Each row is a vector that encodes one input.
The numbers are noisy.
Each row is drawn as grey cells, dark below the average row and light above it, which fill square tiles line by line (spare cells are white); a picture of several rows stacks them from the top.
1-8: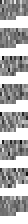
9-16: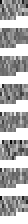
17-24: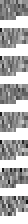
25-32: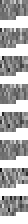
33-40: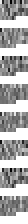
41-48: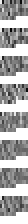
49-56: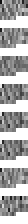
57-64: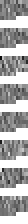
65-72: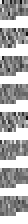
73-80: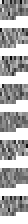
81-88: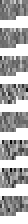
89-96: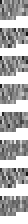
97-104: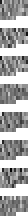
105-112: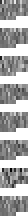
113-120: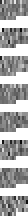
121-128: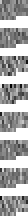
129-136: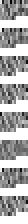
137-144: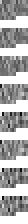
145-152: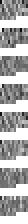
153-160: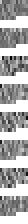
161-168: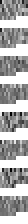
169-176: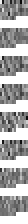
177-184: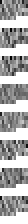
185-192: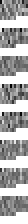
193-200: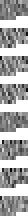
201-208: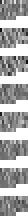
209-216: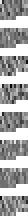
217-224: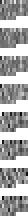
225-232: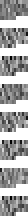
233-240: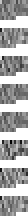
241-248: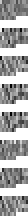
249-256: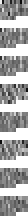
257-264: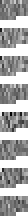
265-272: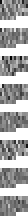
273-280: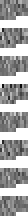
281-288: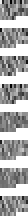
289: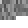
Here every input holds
a point on a 10-point line.
